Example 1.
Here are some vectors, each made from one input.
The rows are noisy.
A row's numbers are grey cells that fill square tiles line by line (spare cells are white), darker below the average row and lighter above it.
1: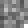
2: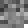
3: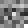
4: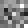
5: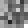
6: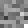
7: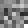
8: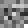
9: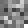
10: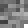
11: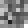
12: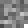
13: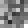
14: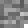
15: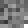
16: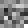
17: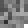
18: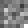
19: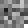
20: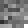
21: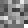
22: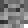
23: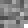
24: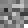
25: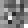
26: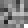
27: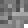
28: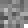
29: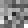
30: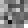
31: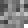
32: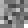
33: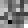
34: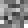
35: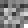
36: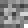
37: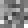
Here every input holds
a point on a 4-point line.
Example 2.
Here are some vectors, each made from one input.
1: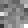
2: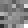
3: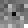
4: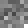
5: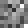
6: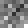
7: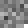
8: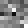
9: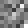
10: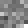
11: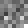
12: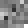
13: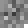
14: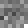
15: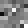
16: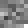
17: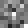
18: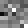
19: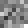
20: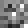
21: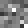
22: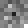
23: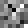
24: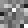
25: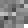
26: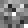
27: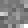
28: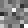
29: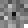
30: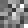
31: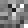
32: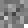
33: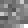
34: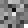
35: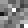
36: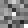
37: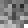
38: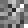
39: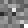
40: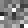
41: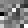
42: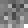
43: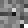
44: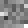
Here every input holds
a point on a 4-point line.
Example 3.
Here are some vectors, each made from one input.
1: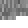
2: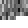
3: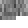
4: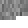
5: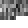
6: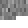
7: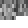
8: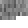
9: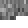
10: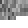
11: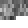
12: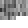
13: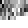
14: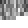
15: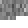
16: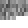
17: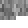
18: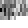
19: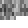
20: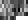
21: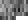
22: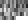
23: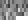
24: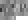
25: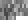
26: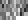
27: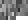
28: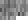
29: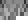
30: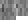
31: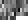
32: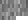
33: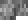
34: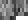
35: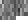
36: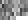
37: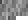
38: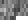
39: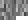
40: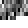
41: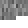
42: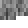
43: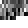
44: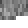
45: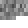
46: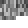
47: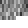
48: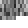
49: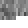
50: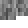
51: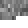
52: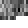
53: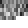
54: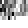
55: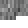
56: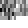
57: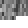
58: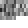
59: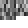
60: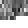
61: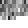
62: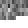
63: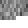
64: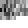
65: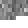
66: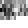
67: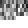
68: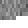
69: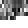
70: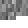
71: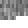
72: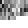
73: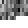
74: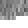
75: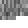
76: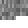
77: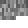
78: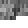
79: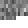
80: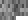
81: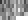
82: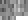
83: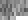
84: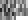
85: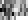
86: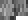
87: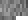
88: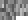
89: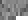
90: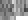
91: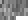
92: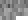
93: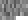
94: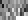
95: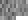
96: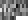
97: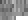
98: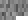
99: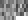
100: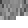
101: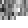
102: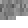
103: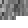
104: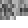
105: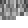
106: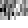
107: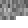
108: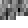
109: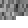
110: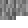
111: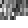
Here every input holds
a point on an 8-point circle.
